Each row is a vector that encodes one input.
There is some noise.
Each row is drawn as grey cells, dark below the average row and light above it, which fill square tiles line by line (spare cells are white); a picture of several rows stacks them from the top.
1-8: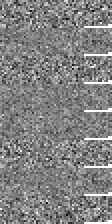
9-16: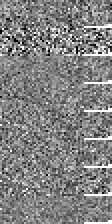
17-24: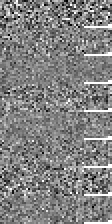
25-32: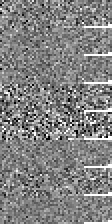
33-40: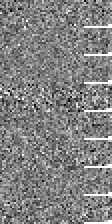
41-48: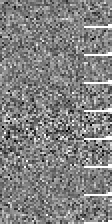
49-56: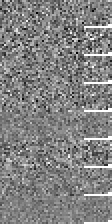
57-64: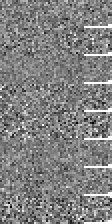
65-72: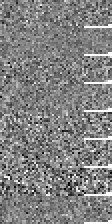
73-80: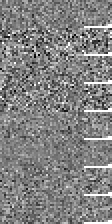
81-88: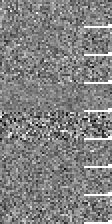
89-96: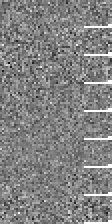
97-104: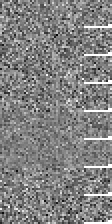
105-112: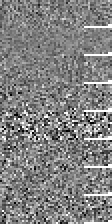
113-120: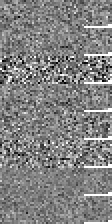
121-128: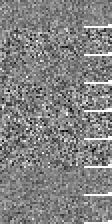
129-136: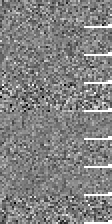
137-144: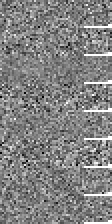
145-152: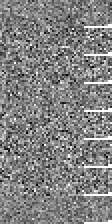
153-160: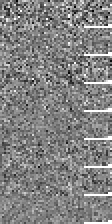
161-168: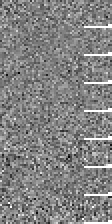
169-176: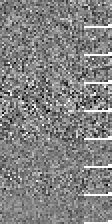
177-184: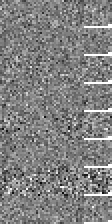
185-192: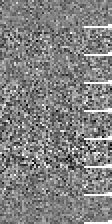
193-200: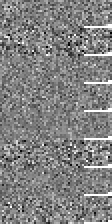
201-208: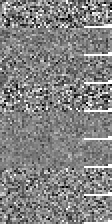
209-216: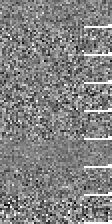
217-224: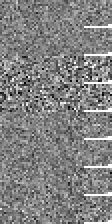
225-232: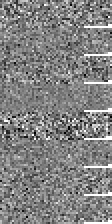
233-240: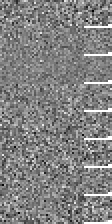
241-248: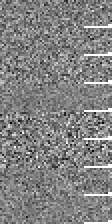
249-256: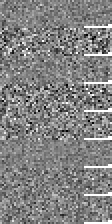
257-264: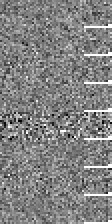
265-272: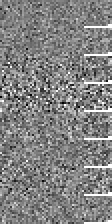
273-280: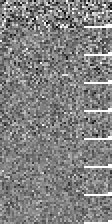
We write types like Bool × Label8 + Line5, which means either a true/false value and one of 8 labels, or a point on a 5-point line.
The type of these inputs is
List2(Bool × Line6).
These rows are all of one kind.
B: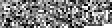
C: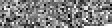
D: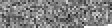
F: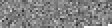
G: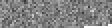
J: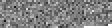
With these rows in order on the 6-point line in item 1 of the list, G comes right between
B and D.
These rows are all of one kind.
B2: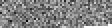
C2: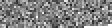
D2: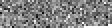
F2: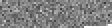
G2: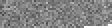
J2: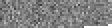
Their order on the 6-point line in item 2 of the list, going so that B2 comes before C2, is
J2, B2, C2, G2, D2, F2.
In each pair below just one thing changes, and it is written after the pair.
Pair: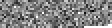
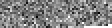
the place on the 6-point line in item 1 of the list
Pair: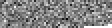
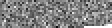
the true/false value in item 2 of the list
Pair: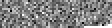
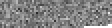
the true/false value in item 2 of the list
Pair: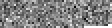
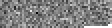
the true/false value in item 2 of the list
